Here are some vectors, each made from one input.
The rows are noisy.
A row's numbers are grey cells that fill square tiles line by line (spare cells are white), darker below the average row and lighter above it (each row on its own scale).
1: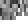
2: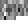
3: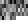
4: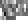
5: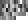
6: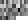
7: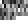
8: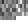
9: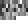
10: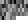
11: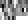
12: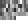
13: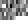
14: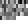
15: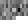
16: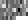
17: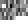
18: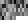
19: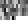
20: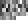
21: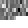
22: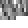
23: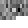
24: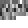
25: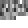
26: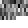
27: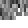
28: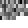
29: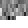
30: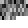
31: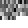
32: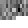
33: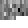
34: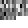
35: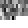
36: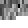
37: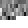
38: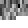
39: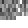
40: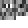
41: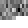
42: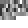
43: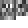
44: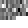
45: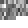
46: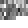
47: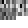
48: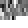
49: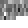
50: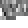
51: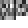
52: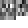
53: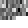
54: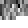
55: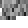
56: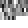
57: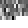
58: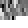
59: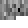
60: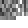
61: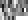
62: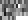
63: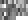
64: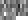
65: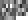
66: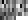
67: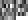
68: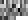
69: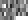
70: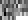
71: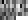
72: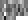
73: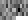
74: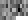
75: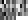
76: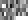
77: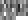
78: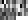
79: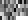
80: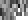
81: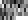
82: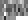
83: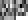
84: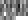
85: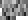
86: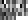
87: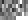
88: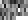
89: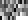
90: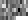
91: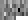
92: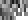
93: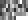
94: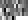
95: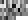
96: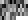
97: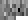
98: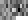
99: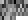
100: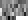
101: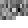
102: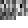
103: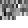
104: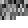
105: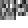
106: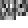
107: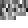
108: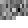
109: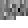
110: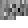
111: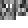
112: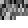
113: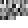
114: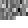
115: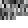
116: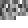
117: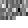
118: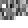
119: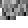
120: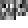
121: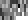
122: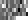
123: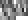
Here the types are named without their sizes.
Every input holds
either a point on a line, or four true/false values.
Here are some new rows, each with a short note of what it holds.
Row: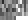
four true/false values
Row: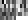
four true/false values
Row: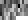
four true/false values
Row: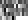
a point on a line
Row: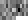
four true/false values
